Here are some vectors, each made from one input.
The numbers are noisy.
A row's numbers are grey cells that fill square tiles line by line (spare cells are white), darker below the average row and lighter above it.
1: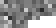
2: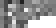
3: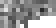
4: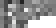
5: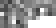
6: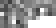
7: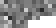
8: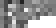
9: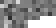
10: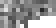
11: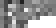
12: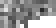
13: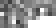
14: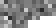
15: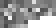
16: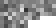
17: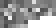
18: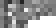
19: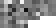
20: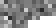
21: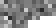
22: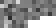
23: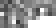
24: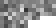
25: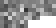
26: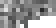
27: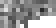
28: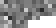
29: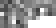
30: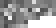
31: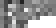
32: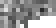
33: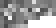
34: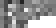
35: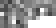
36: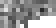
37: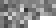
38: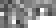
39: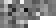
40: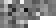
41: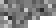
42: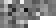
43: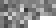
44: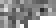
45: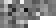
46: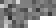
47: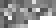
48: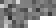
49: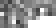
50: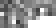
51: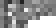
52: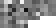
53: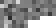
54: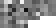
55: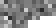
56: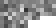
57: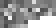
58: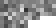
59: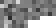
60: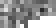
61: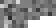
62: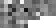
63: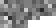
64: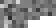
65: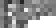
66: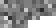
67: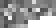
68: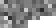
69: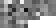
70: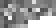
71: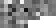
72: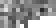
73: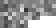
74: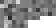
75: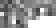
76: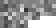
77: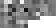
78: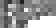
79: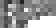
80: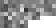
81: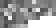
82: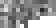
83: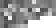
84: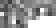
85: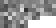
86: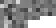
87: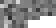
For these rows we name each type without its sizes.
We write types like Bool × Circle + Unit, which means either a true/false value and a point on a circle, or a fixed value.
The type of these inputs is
Bool × Bool × Bool.
